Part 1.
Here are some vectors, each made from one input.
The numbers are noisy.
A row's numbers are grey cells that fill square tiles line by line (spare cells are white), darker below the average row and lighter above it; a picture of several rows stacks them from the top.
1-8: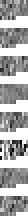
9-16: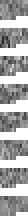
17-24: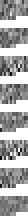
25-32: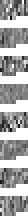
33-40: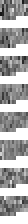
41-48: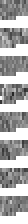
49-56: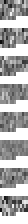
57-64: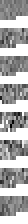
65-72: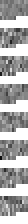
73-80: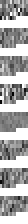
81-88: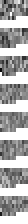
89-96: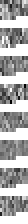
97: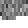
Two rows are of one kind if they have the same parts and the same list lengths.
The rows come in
2 kinds.
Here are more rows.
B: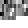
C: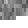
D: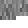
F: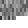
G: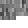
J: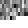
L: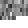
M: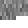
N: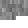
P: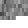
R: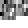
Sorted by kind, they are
B, C, D, F, G, L, M, N, P, R
J

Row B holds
one of 6 labels and a true/false value.
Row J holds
a fixed value.
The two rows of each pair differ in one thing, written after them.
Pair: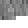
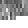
the true/false value
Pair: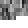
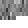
the true/false value
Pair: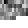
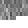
the label
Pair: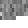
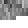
the label
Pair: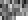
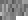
the true/false value
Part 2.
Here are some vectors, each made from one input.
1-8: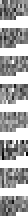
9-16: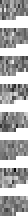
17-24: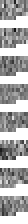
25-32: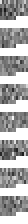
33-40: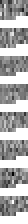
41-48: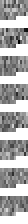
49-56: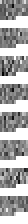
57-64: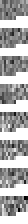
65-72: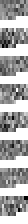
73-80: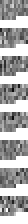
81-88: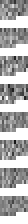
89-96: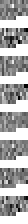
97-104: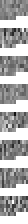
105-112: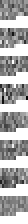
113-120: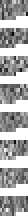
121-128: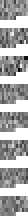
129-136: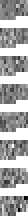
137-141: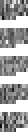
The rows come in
3 kinds.
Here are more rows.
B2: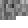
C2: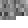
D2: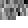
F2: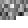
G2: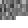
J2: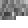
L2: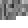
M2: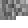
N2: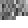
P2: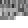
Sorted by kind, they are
B2, C2, G2, J2, L2, M2, N2
D2
F2, P2

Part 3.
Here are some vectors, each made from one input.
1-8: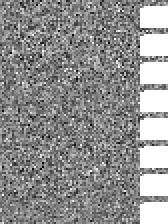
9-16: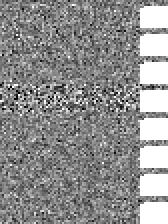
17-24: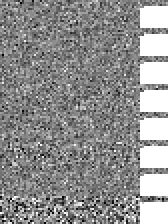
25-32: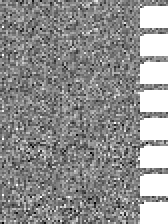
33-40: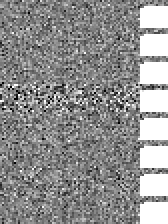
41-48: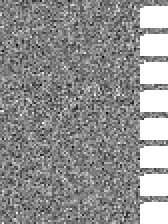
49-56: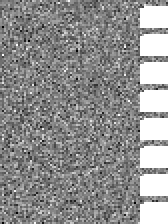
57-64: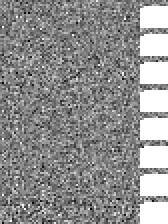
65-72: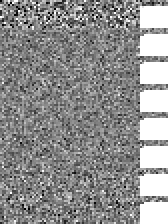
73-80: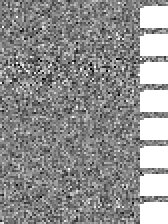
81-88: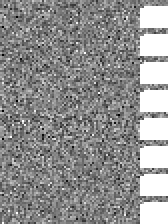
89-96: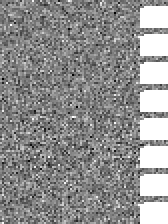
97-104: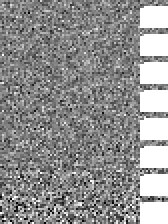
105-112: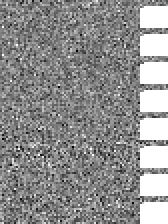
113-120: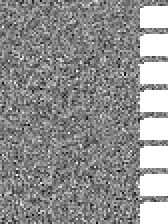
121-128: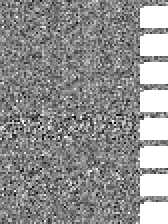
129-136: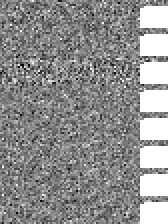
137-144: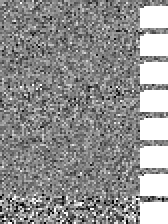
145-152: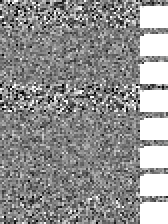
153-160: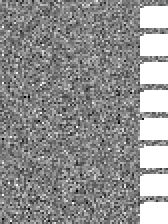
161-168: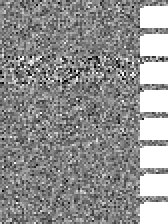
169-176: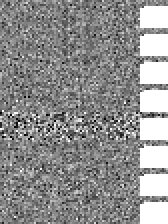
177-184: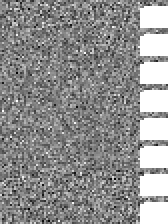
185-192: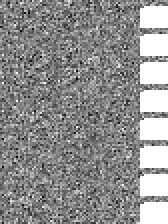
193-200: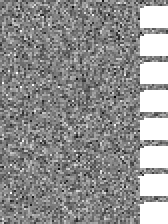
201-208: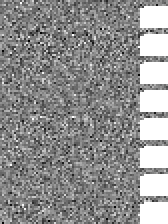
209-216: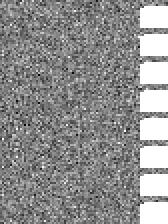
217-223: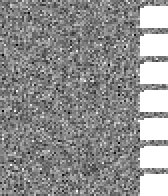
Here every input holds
a list of up to two points on a 17-point line.
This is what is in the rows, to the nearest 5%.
All of them are lists of up to two points on a 17-point line: about 5% are empty, 45% hold one and 50% two.
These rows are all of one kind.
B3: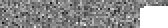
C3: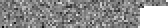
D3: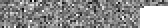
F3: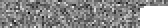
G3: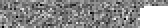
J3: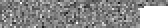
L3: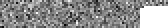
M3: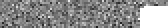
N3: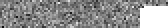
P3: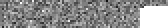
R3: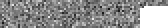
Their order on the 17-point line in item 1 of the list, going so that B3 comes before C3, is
B3, M3, R3, F3, D3, P3, J3, C3, N3, G3, L3.
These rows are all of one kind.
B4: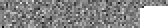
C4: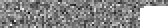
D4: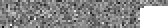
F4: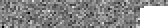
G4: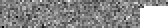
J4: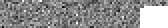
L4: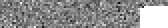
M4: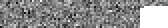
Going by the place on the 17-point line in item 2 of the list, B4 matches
D4 and J4.
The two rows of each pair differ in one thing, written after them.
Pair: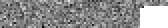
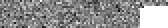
the place on the 17-point line in item 2 of the list
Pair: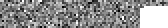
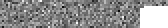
the place on the 17-point line in item 2 of the list
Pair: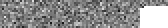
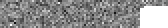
the place on the 17-point line in item 1 of the list
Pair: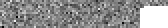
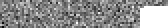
the place on the 17-point line in item 1 of the list
